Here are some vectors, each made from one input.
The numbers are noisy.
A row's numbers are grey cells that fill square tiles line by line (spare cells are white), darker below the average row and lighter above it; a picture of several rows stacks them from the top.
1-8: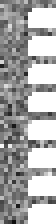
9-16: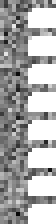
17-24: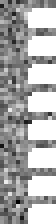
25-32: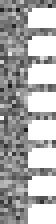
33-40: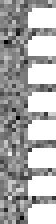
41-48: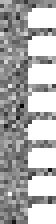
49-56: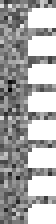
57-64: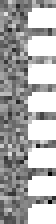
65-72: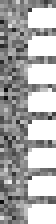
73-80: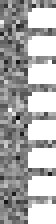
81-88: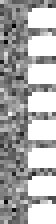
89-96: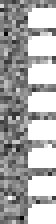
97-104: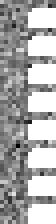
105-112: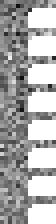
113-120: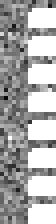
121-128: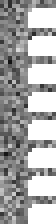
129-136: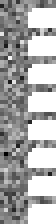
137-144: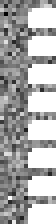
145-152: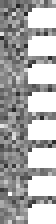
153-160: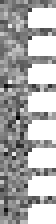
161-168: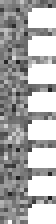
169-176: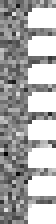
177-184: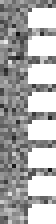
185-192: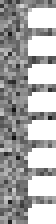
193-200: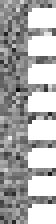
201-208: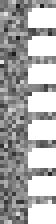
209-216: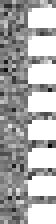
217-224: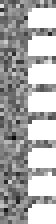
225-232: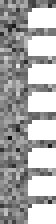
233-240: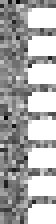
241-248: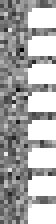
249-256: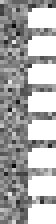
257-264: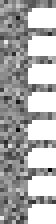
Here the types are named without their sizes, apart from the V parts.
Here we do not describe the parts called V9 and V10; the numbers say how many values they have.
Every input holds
a value of V9, together with either a node of a tree, or a true/false value and a value of V10.
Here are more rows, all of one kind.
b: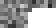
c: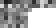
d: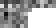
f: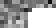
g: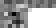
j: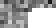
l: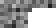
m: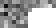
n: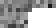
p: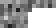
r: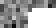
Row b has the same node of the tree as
c and j.
